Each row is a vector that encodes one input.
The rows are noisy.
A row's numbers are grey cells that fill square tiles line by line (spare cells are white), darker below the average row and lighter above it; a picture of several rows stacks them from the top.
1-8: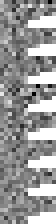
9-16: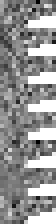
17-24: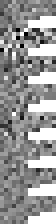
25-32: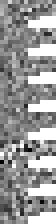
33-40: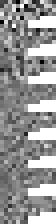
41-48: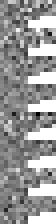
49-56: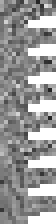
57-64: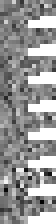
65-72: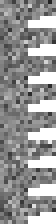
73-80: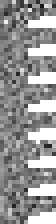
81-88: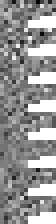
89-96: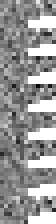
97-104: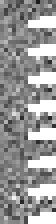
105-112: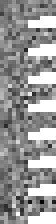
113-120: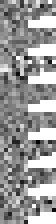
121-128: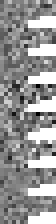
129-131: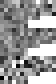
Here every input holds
a list of up to three points on a 5-point line.
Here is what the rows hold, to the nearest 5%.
All of them are lists of up to three points on a 5-point line: about 5% are empty, 35% hold one, 30% two and 35% three.
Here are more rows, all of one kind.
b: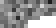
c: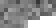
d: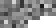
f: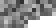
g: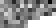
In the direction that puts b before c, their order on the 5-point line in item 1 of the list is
d, f, b, g, c.
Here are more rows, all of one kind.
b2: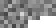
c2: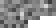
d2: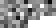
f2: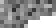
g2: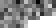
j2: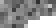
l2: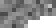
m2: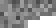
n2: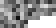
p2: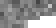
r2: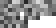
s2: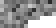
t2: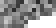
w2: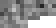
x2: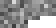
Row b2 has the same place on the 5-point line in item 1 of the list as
d2, f2, s2 and t2.
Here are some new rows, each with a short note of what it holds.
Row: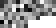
the empty list
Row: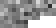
a list of one item
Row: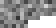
a list of three items
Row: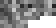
a list of two items
